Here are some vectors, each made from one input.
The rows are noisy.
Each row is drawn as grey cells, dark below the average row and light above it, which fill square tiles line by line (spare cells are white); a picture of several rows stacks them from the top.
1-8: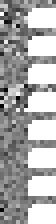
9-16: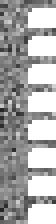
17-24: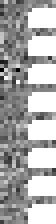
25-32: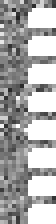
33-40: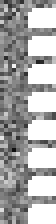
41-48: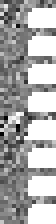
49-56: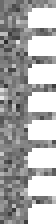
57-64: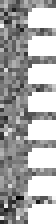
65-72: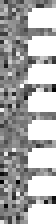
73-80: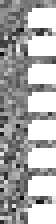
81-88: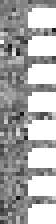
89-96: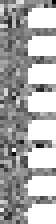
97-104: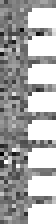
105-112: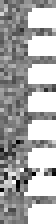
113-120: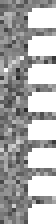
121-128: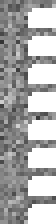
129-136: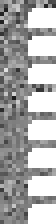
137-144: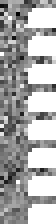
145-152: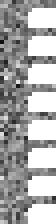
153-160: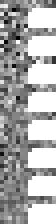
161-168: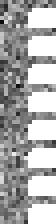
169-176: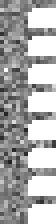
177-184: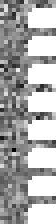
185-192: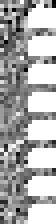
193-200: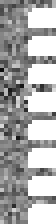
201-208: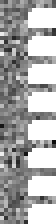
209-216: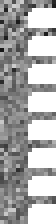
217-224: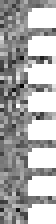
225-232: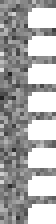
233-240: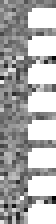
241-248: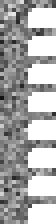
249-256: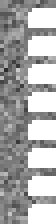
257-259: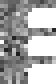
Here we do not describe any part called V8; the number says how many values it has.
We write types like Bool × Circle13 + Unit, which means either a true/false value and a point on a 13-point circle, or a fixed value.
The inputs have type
Label7 × (Line7 + Line9) + V8 × V8.
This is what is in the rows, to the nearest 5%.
About 60% of them hold one of 7 labels, together with either a point on a 7-point line, or a point on a 9-point line. The rest hold two values of V8.
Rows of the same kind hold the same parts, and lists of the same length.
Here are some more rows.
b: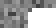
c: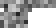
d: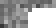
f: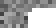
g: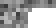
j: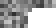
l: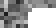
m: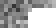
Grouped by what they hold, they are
b, c, j
d
f, g, l, m

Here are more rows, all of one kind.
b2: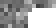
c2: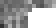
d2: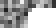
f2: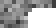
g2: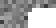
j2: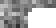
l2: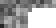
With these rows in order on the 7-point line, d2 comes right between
g2 and l2.
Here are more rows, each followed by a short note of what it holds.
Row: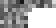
one of 7 labels and a point on a 9-point line
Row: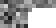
two values of V8
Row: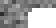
one of 7 labels and a point on a 7-point line
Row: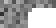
one of 7 labels and a point on a 9-point line
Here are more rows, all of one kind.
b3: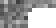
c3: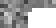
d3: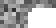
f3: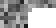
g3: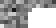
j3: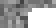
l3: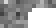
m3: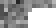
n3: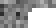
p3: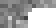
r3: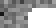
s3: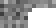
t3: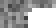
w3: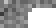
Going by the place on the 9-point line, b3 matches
g3, p3, s3 and t3.
